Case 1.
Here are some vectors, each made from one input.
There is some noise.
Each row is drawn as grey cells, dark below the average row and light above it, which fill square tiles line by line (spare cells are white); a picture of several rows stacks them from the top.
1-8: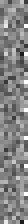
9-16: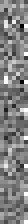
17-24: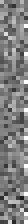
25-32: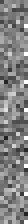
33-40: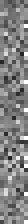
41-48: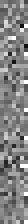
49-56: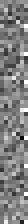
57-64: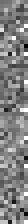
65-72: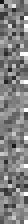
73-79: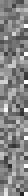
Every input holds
a point on a 7-point line.
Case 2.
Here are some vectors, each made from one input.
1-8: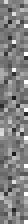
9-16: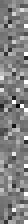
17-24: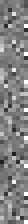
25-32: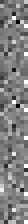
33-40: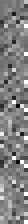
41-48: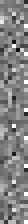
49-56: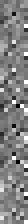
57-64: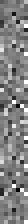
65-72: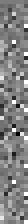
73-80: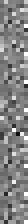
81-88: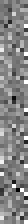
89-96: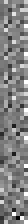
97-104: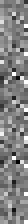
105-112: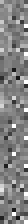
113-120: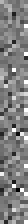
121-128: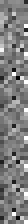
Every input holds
a point on a 12-point line.
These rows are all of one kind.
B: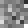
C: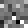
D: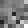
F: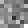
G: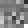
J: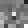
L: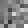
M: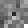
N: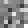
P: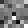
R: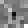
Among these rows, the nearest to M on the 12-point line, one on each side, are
D and R.
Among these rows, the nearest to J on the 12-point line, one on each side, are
G and L.
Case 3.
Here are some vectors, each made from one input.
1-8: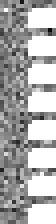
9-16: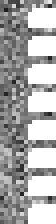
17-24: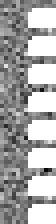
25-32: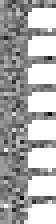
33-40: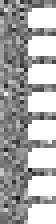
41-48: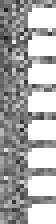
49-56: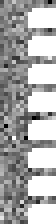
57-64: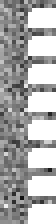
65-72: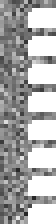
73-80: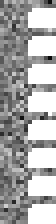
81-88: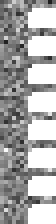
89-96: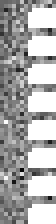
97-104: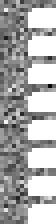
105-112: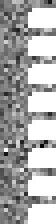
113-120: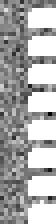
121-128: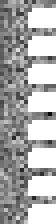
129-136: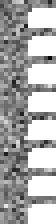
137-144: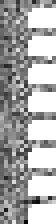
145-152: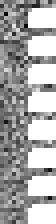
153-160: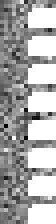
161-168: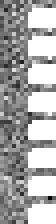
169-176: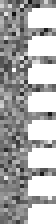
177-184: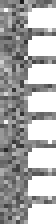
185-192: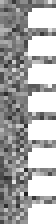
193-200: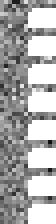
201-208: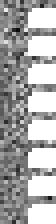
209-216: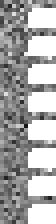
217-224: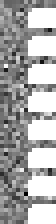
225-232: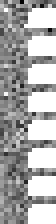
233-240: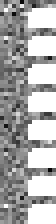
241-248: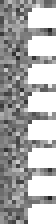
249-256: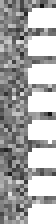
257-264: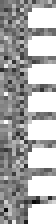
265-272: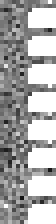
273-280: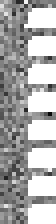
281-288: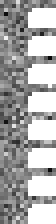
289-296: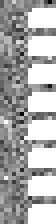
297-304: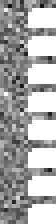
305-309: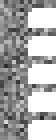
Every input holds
either a point on a 13-point circle, or a fixed value.
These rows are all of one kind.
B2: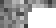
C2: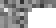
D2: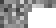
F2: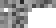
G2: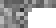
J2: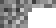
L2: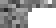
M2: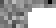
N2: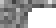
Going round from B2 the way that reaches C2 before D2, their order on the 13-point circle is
B2, M2, F2, C2, G2, N2, L2, J2, D2.
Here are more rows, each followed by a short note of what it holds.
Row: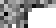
a fixed value
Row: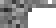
a point on a 13-point circle
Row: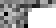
a fixed value
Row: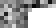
a fixed value
